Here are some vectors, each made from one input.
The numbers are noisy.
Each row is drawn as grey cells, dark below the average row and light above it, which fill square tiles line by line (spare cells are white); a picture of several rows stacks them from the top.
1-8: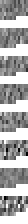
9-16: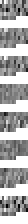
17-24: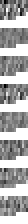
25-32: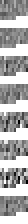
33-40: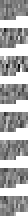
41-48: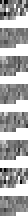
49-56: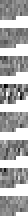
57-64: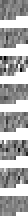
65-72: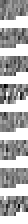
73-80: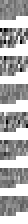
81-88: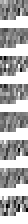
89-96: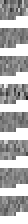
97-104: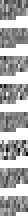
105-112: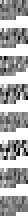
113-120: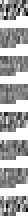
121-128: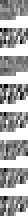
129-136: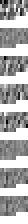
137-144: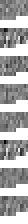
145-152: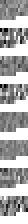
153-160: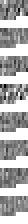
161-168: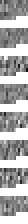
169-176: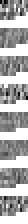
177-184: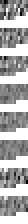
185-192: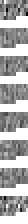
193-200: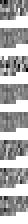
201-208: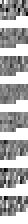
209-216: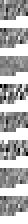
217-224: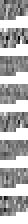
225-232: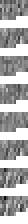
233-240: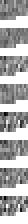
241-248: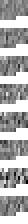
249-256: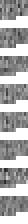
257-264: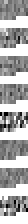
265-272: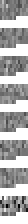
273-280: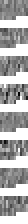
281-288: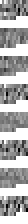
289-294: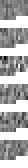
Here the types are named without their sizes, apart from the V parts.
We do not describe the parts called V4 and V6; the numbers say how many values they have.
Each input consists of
a true/false value and a value of V4, together with either a point on a line, or a value of V6.
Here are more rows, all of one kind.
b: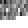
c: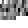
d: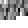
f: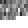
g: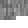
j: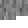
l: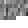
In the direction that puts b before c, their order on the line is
b, f, l, d, g, j, c.
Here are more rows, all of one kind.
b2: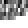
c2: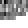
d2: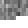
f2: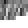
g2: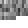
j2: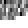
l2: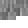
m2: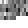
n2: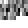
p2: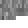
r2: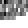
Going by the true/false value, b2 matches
d2, j2 and m2.
